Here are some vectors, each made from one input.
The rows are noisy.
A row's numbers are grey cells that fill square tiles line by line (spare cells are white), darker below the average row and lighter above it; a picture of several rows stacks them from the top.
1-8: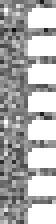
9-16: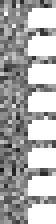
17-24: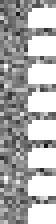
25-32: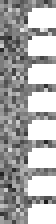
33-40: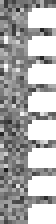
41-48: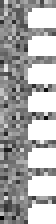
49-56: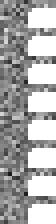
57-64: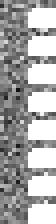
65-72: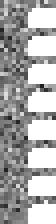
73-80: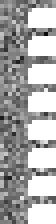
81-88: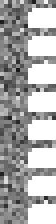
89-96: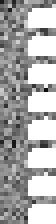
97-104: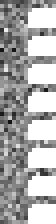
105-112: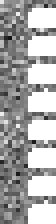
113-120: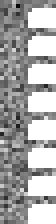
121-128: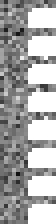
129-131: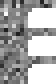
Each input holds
a point on a 6-point circle, together with either a point on a 6-point line, or three true/false values.
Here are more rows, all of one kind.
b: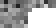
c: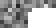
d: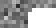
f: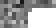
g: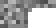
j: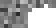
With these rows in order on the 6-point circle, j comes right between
b and c.
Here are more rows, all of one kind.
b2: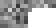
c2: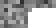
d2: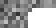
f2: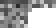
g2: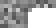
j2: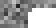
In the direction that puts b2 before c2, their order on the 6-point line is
f2, b2, g2, c2, j2, d2.
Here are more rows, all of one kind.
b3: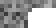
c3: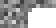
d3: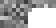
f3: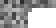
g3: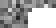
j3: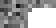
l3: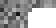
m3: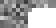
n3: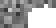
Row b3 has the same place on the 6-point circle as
g3 and n3.
